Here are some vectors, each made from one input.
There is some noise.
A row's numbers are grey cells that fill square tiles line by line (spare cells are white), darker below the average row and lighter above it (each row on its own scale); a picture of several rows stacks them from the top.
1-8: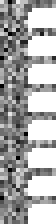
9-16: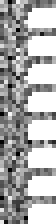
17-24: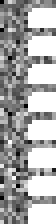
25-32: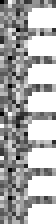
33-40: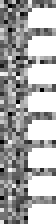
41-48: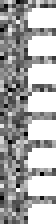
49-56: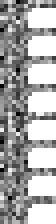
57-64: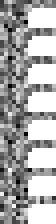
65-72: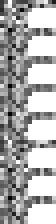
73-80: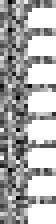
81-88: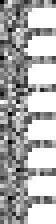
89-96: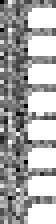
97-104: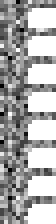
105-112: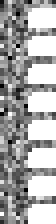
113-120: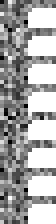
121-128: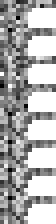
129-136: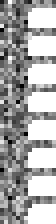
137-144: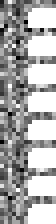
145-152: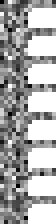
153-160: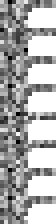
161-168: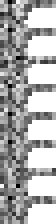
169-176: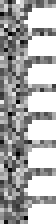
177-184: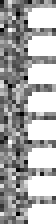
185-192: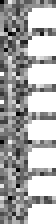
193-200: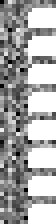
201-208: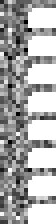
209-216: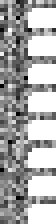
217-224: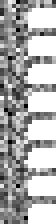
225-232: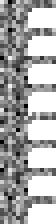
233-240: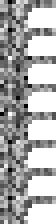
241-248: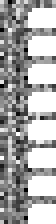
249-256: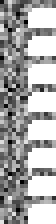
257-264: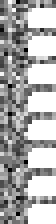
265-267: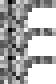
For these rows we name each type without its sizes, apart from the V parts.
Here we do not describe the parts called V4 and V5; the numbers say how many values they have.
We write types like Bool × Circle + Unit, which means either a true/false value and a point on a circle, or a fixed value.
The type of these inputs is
Bool × Label × Label + Line × Line + Unit + V4 × V5.
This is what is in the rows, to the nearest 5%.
About 5% of them hold a fixed value. About 40% of them hold two labels and a true/false value. About 35% of them hold a point on each of two lines. The rest hold a value of V4 and a value of V5.
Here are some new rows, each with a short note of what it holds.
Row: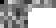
two labels and a true/false value
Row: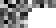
a fixed value
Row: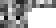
a value of V4 and a value of V5
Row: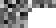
a fixed value
